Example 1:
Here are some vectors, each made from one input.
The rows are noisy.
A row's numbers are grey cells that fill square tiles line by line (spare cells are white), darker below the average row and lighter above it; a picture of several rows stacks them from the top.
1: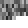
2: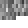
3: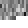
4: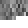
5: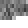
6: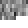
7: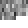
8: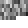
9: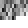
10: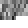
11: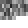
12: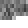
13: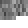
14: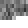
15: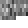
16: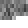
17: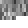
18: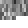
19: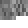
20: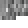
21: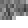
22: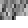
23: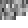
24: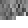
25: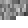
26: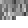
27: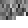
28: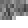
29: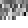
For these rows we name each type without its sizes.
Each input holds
a node of a tree.
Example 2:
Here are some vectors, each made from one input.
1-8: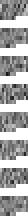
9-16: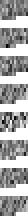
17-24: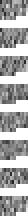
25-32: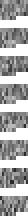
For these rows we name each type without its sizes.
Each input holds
a node of a tree.
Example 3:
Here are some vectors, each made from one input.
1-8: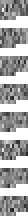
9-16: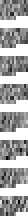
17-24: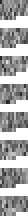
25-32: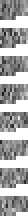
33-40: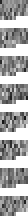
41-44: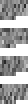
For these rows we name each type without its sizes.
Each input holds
a node of a tree.
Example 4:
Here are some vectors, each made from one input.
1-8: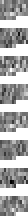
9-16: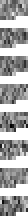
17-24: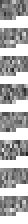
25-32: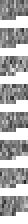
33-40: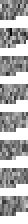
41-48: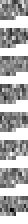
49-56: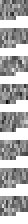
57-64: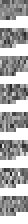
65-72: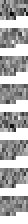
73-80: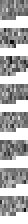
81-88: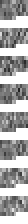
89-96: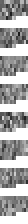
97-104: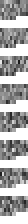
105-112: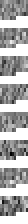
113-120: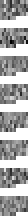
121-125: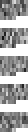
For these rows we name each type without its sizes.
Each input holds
a node of a tree.
